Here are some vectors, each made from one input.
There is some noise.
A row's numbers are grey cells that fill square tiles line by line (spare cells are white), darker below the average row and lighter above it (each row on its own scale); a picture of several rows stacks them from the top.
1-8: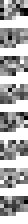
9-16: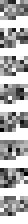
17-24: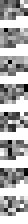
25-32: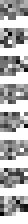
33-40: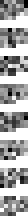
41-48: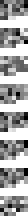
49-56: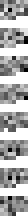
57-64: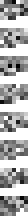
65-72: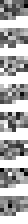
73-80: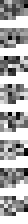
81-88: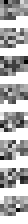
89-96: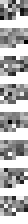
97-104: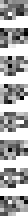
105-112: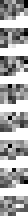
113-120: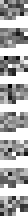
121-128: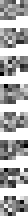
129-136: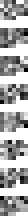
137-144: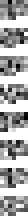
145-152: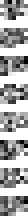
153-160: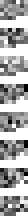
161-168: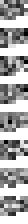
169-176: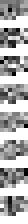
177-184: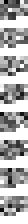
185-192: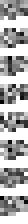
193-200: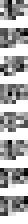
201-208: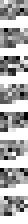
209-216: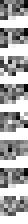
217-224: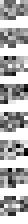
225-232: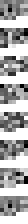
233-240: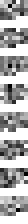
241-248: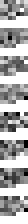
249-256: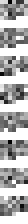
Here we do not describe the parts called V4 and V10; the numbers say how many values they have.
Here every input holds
either one of 8 labels and a value of V10, or a true/false value and a value of V4.
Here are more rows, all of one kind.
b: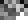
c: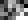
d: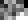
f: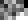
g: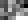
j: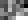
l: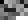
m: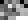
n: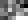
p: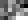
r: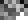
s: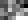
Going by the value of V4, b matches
d, f and r.
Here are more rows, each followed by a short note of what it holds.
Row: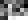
a true/false value and a value of V4
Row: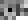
one of 8 labels and a value of V10
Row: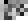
one of 8 labels and a value of V10
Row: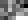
a true/false value and a value of V4
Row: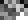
a true/false value and a value of V4
